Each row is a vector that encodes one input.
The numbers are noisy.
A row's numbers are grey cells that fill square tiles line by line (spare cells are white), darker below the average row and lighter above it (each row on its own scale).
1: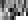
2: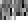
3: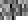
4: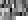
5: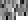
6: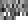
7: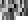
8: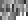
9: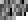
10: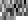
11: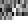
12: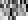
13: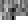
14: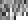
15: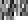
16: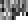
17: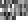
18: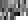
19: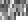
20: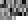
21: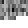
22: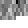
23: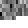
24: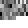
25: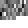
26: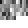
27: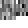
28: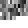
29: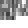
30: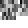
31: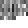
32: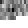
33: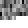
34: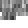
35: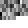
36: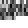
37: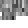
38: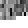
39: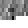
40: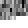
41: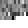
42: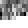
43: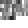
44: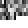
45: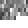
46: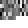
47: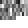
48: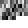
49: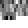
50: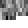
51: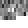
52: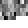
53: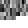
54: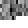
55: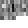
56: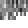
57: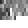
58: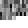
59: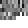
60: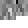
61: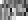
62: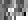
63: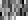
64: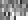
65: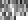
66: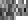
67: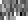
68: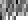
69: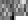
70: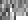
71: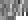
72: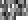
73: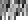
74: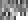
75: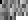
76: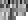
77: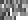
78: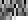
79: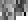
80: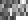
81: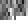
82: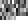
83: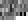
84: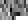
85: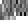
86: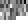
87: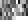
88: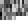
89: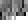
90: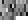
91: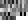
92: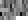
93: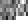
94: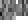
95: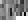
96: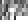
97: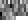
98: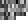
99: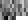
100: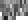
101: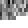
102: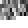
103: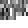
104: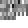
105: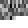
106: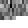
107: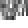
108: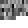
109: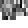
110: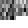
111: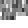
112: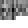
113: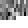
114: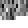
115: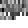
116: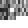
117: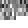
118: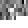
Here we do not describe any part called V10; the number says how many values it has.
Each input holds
one of 11 labels and a value of V10, together with either a fixed value, or a node of a 9-node tree.
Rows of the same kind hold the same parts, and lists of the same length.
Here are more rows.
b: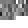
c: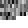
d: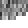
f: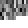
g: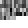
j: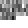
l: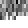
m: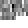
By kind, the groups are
b, j, m
c, d, f, g, l

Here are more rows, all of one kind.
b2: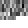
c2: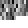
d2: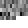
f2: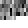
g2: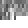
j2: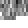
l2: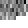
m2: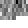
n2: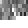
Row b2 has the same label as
j2 and n2.
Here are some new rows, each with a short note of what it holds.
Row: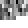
one of 11 labels and a value of V10
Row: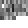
one of 11 labels, a node of a 9-node tree and a value of V10
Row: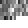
one of 11 labels, a node of a 9-node tree and a value of V10
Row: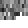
one of 11 labels, a node of a 9-node tree and a value of V10
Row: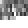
one of 11 labels and a value of V10
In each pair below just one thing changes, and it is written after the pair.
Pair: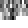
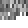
the label
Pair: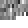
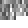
the value of V10
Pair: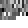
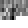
the label
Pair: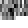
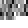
the label
